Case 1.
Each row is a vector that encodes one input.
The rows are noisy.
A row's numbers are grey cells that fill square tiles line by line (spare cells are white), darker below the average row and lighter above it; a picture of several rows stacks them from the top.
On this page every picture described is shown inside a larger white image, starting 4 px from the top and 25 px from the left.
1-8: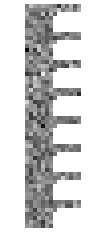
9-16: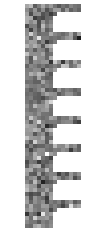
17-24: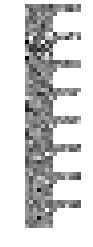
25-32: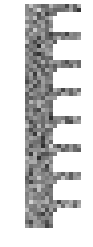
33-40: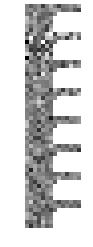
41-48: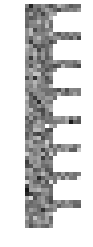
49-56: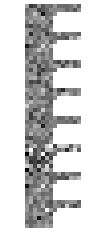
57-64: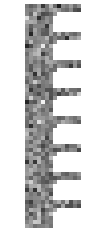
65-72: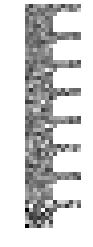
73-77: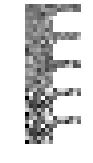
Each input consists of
either a fixed value, or one of 9 labels and three true/false values.
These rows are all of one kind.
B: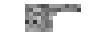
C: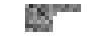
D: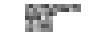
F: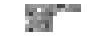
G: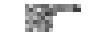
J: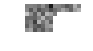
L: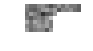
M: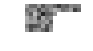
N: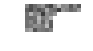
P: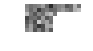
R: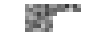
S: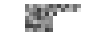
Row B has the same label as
G and R.
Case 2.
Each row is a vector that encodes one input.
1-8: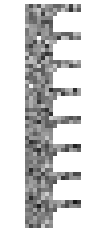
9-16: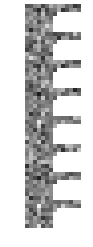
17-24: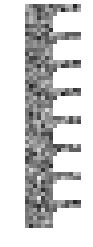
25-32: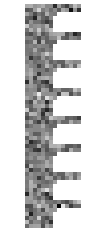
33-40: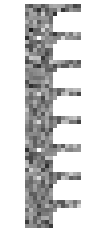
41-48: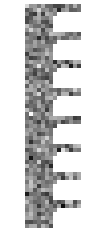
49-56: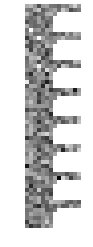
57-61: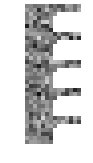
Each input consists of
either one of 9 labels, or three true/false values.
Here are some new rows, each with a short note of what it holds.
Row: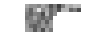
one of 9 labels
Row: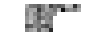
three true/false values
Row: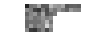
three true/false values
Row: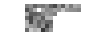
one of 9 labels
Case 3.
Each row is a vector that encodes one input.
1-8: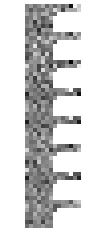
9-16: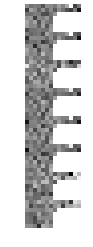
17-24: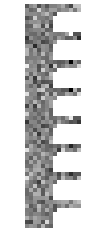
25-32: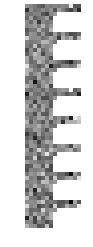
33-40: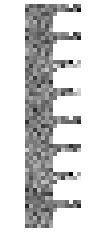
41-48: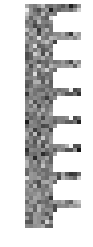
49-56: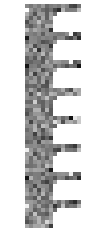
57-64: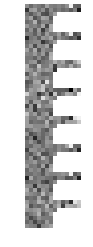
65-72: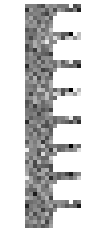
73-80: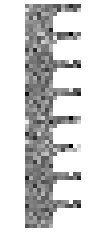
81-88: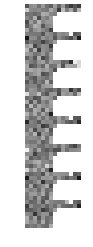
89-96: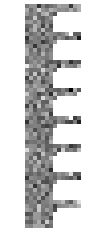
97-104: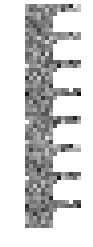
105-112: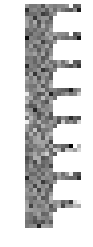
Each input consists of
one of 8 labels, together with either a fixed value, or three true/false values.
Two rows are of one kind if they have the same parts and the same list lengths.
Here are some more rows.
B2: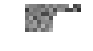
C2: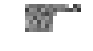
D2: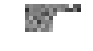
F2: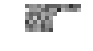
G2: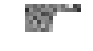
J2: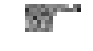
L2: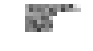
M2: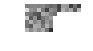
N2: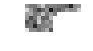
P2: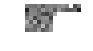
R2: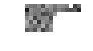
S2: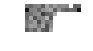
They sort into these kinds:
B2, C2, D2, G2, J2, P2, R2, S2
F2, L2, M2, N2

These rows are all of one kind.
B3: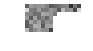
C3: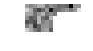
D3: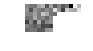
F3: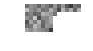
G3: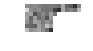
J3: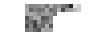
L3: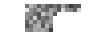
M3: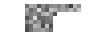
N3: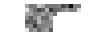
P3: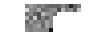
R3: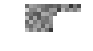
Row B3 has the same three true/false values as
F3, L3, P3 and R3.
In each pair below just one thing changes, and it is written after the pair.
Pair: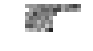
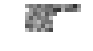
the label
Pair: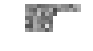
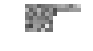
the label
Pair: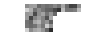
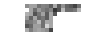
the label
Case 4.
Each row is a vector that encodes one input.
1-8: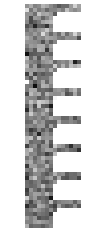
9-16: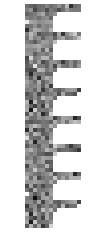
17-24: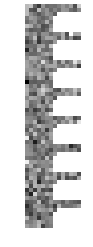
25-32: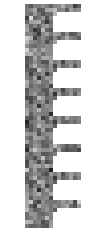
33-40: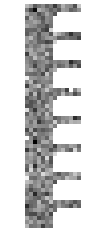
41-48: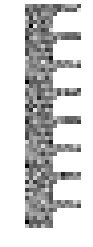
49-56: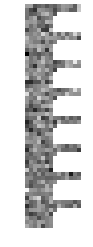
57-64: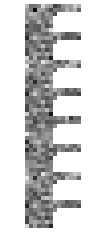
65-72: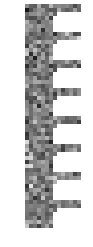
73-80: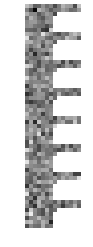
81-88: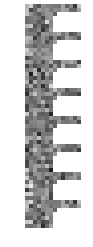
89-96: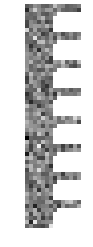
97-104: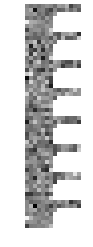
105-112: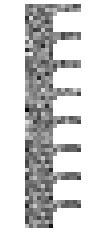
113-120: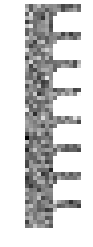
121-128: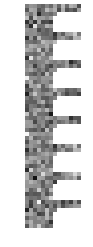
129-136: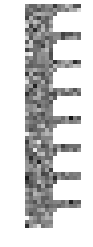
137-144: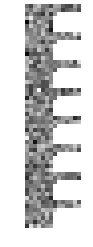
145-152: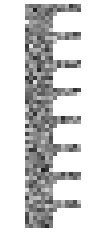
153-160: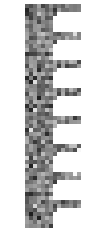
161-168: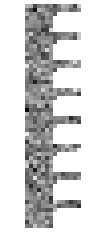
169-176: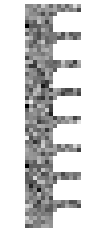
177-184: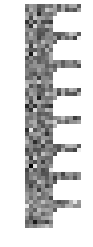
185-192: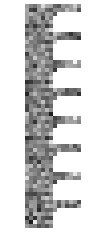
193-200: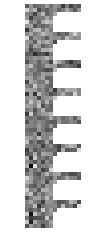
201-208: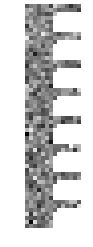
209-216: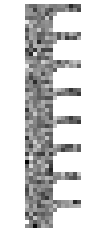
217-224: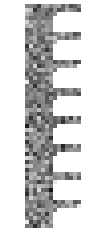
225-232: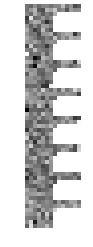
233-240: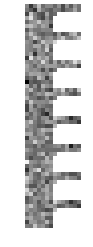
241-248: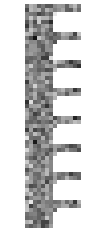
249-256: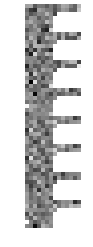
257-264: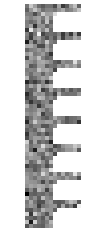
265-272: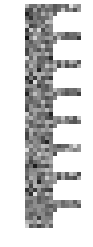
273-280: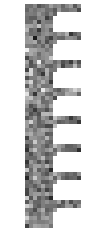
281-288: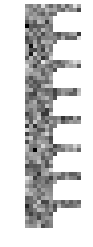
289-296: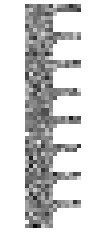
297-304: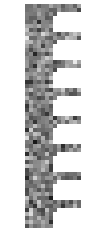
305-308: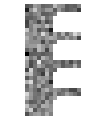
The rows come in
2 kinds.
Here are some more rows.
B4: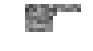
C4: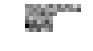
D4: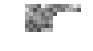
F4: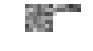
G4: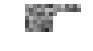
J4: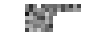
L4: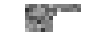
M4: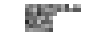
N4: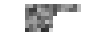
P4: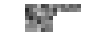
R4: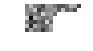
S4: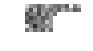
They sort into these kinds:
B4, D4, J4, L4, N4, P4, R4, S4
C4, F4, G4, M4

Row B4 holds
one of 9 labels and three true/false values.
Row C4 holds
one of 9 labels.
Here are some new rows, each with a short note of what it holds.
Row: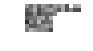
one of 9 labels
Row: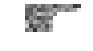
one of 9 labels and three true/false values
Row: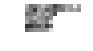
one of 9 labels and three true/false values
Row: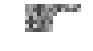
one of 9 labels and three true/false values
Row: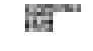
one of 9 labels
